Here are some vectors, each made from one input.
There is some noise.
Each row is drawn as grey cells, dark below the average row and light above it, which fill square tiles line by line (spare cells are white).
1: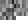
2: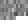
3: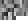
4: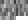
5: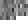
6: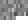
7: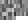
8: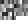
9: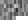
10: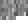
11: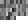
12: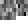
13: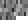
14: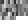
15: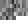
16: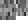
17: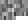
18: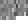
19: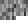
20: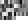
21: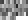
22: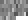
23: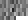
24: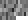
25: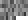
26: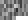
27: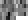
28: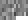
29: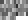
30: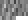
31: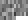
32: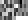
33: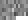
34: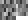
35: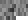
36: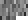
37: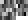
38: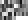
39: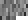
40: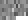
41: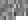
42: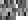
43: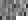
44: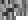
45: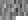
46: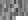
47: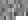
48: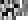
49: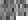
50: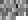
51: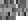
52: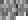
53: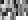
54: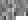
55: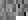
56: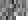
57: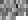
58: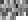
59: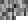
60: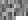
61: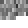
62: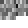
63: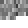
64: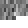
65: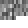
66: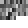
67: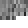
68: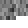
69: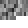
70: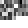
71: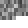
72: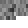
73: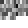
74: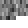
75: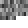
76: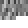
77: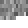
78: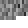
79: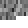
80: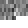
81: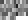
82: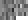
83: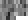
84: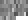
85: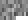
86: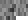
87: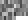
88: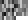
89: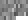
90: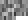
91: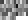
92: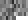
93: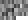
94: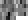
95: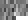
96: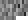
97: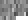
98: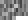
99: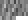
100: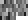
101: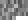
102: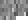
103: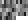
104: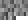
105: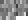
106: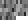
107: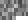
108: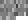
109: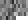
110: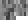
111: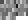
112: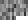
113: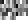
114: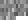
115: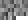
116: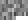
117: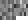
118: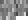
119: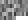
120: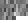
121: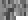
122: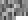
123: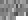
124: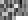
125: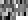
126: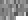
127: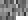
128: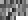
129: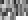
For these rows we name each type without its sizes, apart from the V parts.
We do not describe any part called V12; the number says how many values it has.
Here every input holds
either a point on a line, or a node of a tree, or a value of V12.
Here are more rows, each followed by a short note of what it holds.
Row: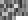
a point on a line
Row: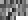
a value of V12
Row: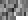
a value of V12
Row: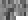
a value of V12
